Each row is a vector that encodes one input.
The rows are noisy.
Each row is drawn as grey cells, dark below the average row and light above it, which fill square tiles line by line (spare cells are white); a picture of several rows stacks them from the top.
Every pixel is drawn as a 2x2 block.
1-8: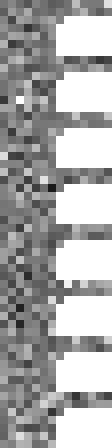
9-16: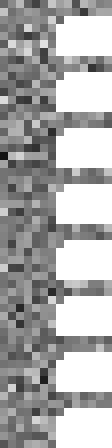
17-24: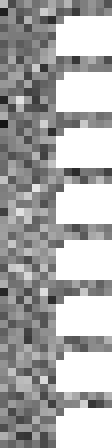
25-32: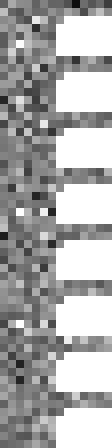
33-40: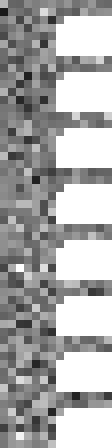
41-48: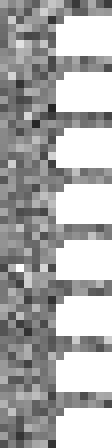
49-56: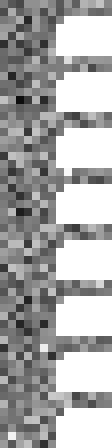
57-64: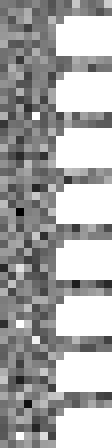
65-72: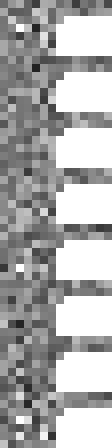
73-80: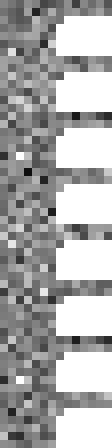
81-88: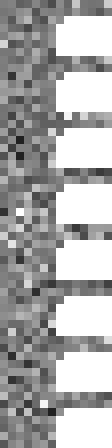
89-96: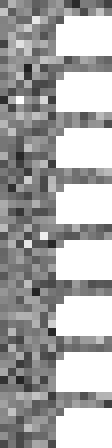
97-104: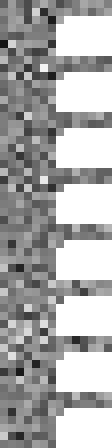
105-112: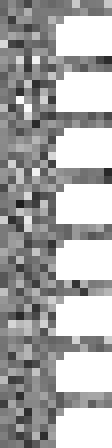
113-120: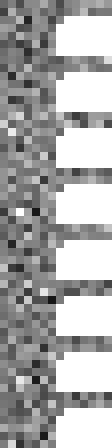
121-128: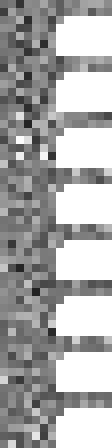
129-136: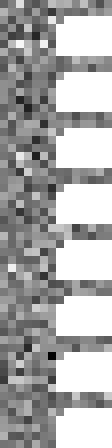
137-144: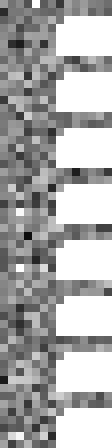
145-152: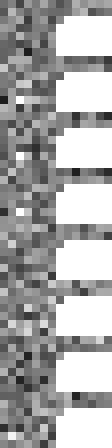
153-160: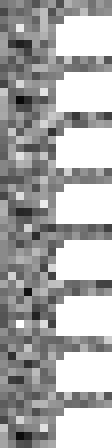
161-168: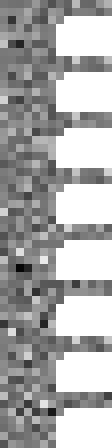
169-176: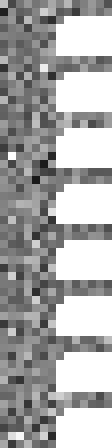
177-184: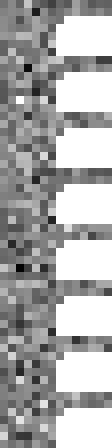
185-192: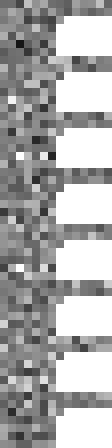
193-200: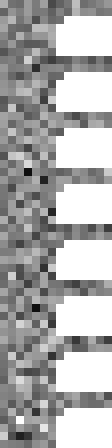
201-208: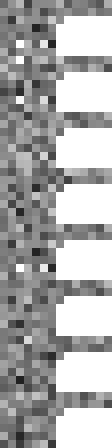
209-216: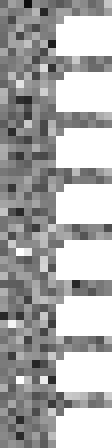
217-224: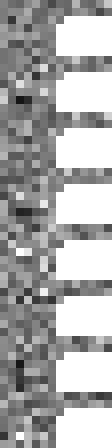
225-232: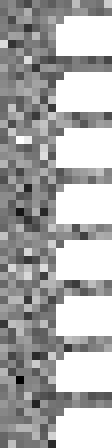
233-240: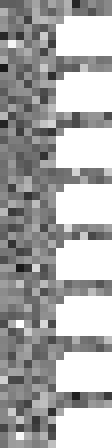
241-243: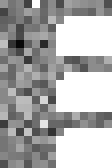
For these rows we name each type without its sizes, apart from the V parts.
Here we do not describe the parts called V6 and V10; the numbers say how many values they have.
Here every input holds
a value of V10, together with either a label and a point on a line, or a value of V6.
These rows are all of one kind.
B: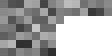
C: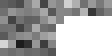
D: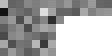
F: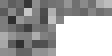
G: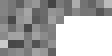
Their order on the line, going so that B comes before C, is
G, B, C, D, F.
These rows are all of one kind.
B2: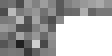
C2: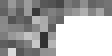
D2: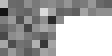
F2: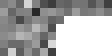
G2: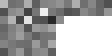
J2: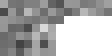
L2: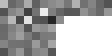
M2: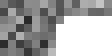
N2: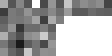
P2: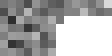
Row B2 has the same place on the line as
C2, D2, J2 and P2.
